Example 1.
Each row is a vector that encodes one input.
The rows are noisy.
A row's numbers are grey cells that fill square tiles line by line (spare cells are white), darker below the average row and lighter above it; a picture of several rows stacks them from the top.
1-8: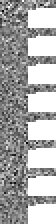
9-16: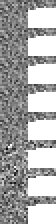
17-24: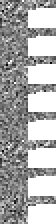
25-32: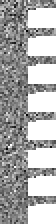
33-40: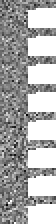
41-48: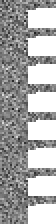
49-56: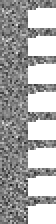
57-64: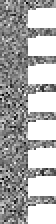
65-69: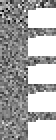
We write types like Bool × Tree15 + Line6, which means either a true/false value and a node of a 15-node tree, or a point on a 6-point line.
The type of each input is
Circle9.
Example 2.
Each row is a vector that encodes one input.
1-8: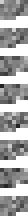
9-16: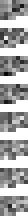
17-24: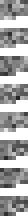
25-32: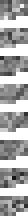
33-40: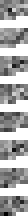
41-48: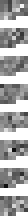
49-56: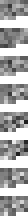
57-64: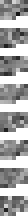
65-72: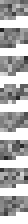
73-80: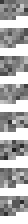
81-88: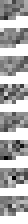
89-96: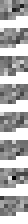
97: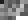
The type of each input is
Bool × Bool × Bool + Unit.
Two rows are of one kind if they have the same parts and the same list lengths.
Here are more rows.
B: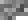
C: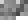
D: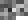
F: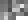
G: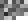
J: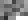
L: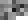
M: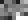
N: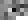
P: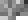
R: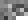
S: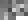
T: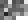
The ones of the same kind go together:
B, C, D, F, J, L, M, N, P, R, S
G, T

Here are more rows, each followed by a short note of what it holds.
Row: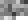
three true/false values
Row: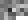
three true/false values
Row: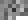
three true/false values
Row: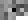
three true/false values
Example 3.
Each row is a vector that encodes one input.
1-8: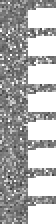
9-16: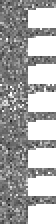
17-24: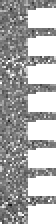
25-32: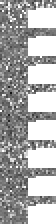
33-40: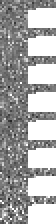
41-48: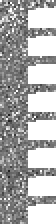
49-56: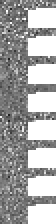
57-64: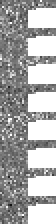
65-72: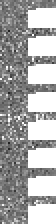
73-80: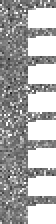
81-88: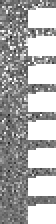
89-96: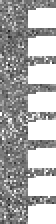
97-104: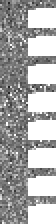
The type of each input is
Line4 × Line5.
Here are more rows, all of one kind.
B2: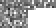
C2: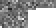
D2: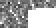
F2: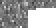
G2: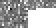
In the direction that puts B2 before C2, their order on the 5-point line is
F2, D2, G2, B2, C2.
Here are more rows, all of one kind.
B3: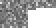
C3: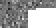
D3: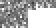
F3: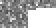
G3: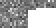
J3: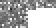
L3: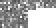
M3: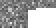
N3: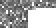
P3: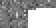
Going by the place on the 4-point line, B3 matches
D3 and F3.
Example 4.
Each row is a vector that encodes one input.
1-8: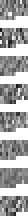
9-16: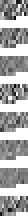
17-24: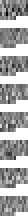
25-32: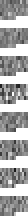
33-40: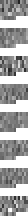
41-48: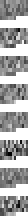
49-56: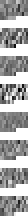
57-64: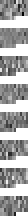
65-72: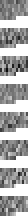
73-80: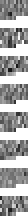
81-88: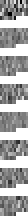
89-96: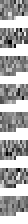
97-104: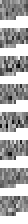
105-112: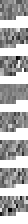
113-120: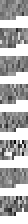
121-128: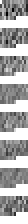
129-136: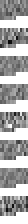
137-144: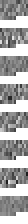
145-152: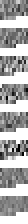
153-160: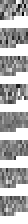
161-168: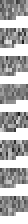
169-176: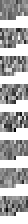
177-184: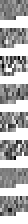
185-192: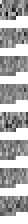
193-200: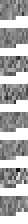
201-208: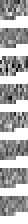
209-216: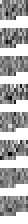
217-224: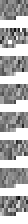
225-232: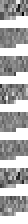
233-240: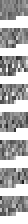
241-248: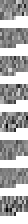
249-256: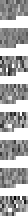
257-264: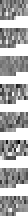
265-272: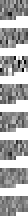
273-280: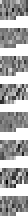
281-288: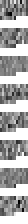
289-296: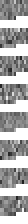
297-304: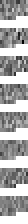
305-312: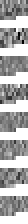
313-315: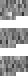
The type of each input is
Circle19.
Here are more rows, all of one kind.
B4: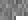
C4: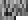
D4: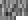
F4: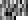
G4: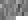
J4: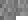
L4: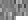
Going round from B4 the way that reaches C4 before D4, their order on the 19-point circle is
B4, G4, C4, F4, L4, J4, D4.
